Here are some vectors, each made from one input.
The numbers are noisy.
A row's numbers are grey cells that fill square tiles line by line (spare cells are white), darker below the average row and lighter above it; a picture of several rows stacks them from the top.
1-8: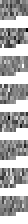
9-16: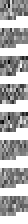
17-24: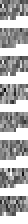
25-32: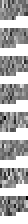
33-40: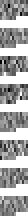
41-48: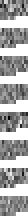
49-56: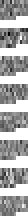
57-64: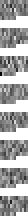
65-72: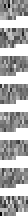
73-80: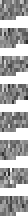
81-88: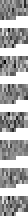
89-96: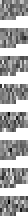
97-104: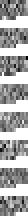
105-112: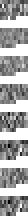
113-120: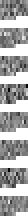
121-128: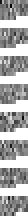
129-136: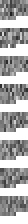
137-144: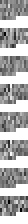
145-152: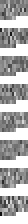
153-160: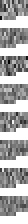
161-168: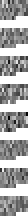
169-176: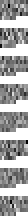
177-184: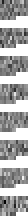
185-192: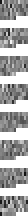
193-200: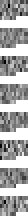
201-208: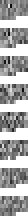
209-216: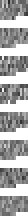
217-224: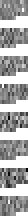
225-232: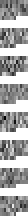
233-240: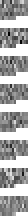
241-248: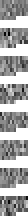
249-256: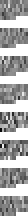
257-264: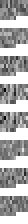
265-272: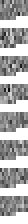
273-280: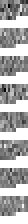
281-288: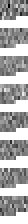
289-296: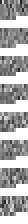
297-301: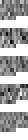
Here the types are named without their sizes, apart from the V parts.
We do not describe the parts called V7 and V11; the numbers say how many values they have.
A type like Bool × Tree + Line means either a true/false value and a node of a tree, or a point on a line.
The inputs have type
(Bool × V7 + Line) × Circle + V11.
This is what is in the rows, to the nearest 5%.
About 65% of them hold a point on a circle, together with either a point on a line, or a true/false value and a value of V7. The rest hold a value of V11.
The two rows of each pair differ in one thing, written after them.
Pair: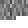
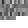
the place on the circle
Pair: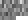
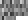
the true/false value
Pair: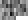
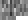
the true/false value
